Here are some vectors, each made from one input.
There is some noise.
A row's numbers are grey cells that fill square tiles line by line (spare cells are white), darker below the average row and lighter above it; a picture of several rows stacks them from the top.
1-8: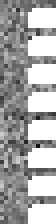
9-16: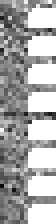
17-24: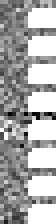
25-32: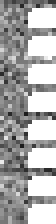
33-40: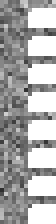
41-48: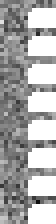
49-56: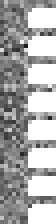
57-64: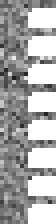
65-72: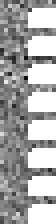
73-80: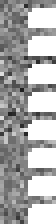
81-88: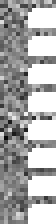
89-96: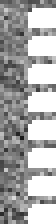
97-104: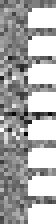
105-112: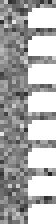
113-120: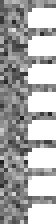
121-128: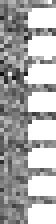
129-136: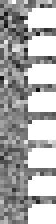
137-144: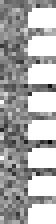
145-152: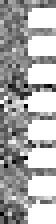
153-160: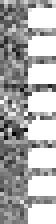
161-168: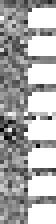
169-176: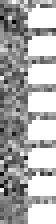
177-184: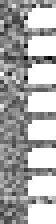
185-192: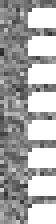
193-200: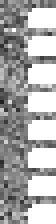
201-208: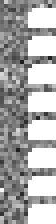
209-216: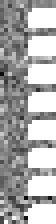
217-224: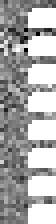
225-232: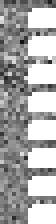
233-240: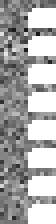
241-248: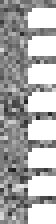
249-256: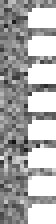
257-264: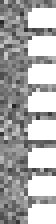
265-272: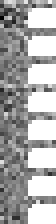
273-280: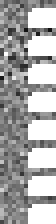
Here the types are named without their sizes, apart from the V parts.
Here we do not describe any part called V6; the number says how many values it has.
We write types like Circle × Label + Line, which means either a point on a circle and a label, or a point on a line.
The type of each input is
Line × (Tree + V6).
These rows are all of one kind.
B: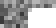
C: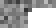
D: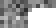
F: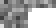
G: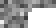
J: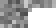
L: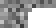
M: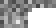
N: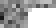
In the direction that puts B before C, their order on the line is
D, M, B, N, J, C, F, G, L.
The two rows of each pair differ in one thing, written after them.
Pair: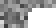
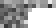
the place on the line
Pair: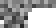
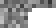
the node of the tree
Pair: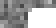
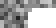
the node of the tree
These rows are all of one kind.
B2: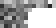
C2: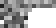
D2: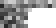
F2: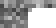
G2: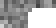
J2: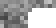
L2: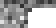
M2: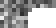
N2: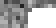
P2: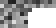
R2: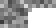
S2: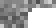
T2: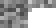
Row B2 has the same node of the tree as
J2 and L2.
